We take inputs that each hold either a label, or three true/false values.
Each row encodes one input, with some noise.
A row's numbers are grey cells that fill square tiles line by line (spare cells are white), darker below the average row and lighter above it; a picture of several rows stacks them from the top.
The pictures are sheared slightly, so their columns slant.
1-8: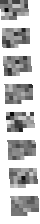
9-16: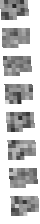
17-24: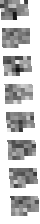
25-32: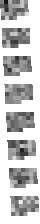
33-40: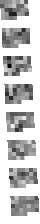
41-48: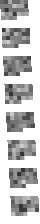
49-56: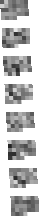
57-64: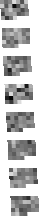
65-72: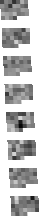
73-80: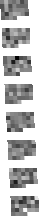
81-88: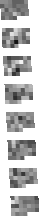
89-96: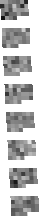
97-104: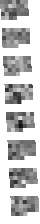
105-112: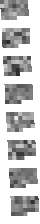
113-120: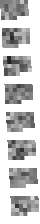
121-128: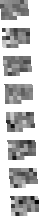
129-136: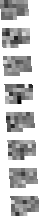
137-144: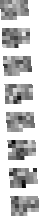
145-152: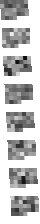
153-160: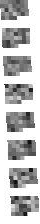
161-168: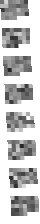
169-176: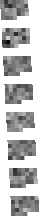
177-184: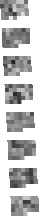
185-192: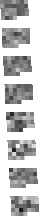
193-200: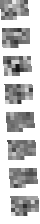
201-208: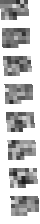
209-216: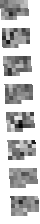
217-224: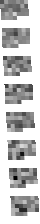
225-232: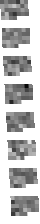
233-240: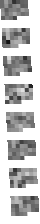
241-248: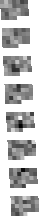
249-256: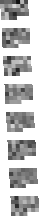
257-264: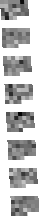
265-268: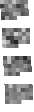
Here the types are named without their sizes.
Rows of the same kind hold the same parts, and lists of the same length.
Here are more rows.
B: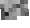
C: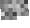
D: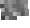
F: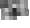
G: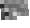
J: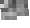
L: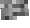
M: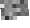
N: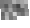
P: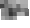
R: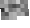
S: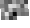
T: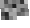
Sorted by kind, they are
B, D, G, J, L, M, N, R, T
C, F, P, S

